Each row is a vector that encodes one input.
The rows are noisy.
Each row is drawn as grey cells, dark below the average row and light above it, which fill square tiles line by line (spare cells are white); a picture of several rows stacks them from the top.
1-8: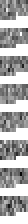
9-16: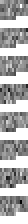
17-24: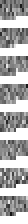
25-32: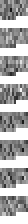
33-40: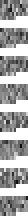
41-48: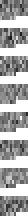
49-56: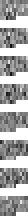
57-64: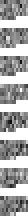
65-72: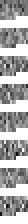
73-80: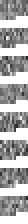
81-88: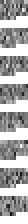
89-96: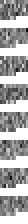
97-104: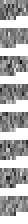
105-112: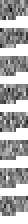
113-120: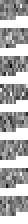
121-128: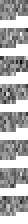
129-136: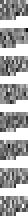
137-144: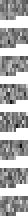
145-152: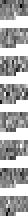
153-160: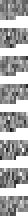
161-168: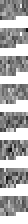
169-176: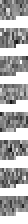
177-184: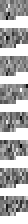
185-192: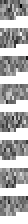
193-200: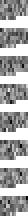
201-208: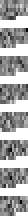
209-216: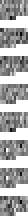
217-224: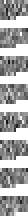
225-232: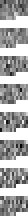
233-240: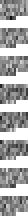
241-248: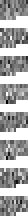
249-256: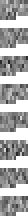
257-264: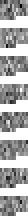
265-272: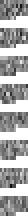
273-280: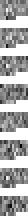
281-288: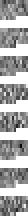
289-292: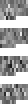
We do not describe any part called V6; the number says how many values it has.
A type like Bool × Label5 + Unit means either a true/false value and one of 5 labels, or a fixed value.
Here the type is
Bool × Bool × Bool × Bool × (Line5 + List2(V6)).
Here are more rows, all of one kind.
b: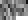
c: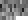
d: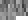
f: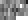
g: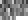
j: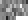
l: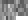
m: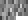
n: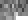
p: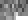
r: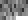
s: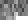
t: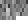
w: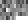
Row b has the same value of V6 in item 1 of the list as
f, l, r and s.
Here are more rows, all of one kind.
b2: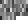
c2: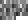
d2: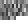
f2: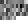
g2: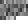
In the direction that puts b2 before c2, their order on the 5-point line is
g2, b2, c2, d2, f2.
